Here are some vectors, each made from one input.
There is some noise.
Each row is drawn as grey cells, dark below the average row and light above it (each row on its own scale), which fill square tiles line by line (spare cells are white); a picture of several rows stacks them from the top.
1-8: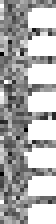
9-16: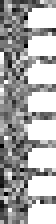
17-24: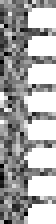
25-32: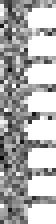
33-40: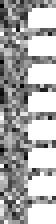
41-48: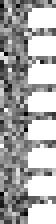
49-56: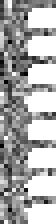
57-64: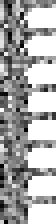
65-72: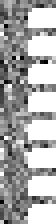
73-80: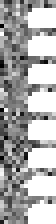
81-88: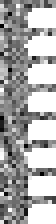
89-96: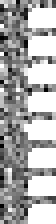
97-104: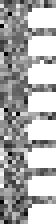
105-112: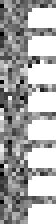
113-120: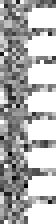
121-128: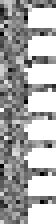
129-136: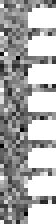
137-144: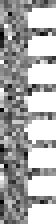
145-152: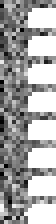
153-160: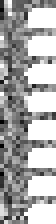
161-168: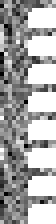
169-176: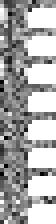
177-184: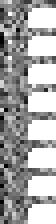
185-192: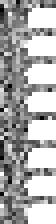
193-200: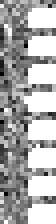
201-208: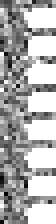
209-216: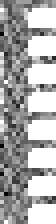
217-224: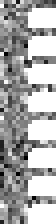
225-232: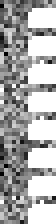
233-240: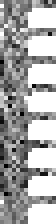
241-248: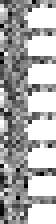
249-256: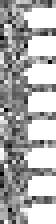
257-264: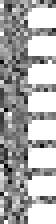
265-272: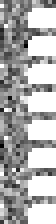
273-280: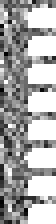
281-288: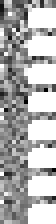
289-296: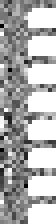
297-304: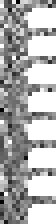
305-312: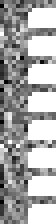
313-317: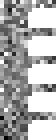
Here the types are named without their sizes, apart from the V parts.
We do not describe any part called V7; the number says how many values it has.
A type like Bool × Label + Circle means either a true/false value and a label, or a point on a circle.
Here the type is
Bool × (Line + V7).
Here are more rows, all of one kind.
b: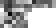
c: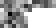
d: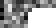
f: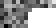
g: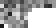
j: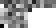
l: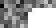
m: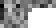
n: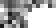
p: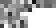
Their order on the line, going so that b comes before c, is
g, f, j, d, l, n, b, c, p, m.
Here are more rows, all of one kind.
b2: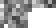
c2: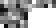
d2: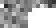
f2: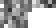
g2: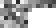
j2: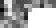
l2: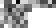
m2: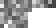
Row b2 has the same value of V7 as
f2 and m2.
